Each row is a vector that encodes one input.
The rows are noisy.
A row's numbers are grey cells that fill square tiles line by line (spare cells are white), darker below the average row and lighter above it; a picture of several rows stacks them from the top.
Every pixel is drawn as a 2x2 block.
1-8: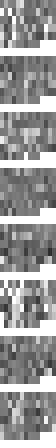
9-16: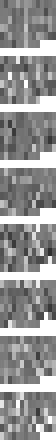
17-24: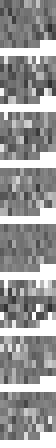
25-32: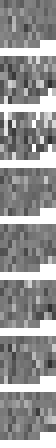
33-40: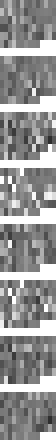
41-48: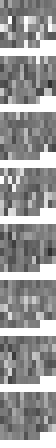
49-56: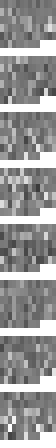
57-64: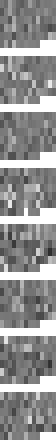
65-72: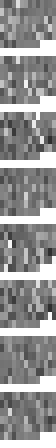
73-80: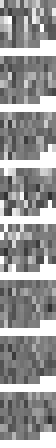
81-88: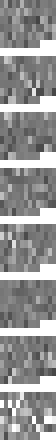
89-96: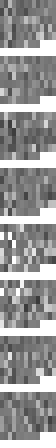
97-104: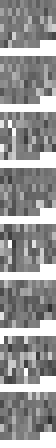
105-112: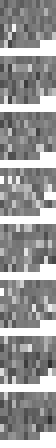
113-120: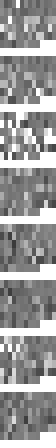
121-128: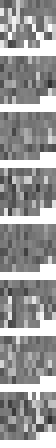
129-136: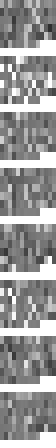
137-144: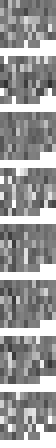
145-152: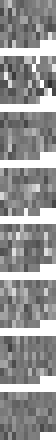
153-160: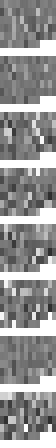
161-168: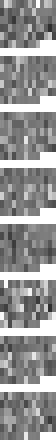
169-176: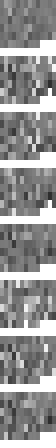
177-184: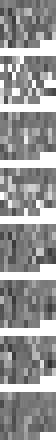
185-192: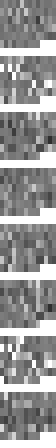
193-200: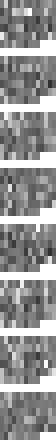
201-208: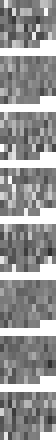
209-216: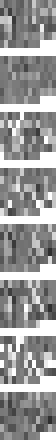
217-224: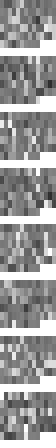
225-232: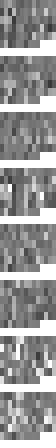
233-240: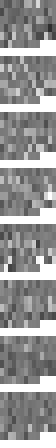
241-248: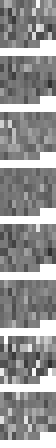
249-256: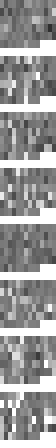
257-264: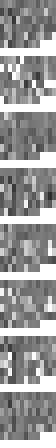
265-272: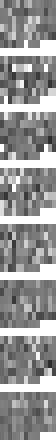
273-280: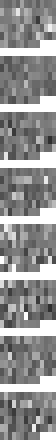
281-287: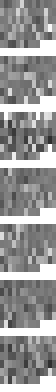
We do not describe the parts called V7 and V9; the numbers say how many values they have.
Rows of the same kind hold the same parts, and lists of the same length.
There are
3 kinds of row.
